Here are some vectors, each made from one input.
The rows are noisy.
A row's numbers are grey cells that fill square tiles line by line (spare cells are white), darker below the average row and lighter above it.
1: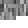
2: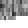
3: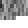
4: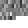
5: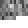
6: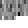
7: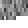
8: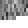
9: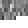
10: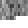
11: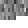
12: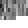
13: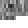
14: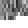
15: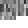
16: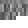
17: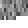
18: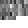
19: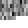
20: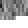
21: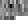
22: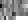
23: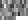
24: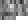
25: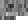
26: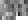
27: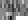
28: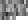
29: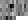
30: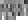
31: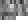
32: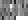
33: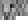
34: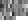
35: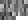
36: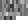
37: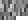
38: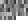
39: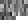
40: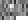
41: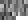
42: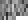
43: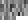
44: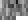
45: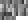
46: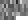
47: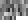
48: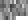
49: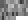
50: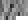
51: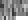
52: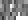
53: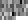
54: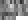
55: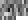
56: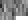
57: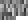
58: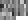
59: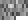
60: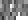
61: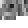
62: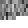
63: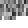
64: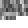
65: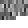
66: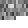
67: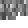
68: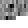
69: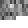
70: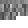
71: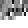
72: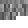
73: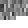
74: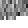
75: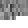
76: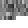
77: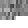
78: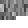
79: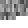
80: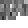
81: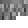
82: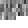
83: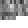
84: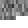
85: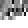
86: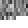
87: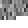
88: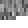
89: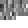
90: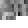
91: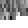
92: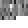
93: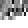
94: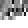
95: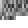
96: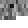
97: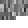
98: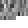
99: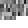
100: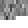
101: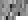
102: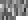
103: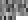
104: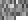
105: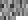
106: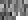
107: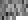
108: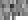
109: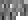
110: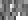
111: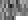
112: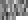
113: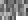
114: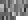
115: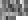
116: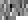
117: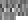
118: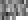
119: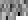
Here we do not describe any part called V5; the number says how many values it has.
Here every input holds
a list of up to two items, each a point on a 3-point line, a point on a 4-point line, a true/false value and a value of V5.
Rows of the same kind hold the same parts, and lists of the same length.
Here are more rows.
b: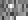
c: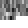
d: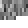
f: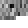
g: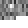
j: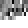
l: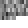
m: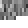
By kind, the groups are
b, d, g, l, m
c, f
j

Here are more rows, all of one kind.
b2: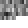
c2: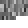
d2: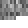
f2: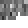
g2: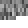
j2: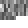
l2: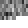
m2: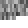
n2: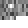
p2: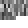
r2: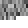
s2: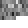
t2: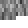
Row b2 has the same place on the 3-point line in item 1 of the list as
j2, m2, p2 and t2.
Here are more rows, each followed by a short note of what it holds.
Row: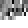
the empty list
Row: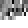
the empty list
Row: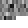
a list of two items
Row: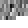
a list of two items
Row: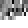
the empty list
